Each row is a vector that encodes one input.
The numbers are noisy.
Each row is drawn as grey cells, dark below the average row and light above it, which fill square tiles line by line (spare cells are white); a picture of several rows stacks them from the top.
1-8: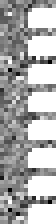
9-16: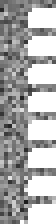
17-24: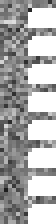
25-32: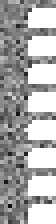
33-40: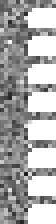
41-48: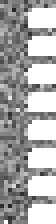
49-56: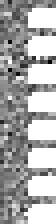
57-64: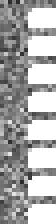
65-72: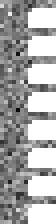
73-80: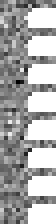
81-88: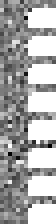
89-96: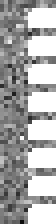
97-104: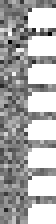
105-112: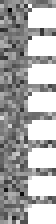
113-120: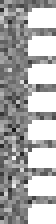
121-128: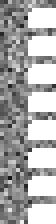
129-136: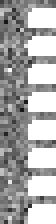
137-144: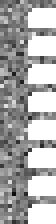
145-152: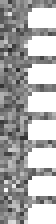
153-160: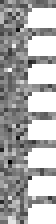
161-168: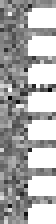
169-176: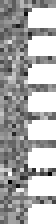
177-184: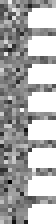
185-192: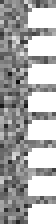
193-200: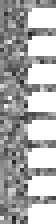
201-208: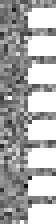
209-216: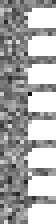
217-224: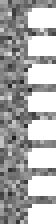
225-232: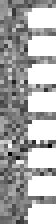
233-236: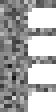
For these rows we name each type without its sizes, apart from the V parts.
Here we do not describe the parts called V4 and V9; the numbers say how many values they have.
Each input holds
either a fixed value, or a label, a true/false value, a value of V4 and a value of V9.
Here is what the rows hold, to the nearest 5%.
About 5% of them hold a fixed value. The rest hold a label, a true/false value, a value of V4 and a value of V9.
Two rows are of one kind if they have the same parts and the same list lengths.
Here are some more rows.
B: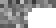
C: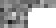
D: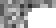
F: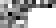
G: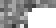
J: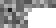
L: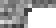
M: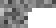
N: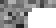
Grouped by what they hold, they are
B, C, D, G, J, L, M, N
F

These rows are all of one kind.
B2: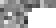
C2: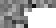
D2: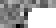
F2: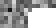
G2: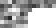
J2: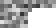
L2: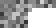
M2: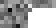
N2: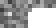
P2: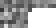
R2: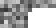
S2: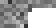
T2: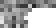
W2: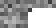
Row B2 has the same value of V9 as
F2, R2 and W2.
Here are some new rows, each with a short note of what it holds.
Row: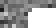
a label, a true/false value, a value of V4 and a value of V9
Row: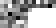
a fixed value
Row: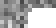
a label, a true/false value, a value of V4 and a value of V9
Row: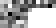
a fixed value
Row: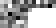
a fixed value
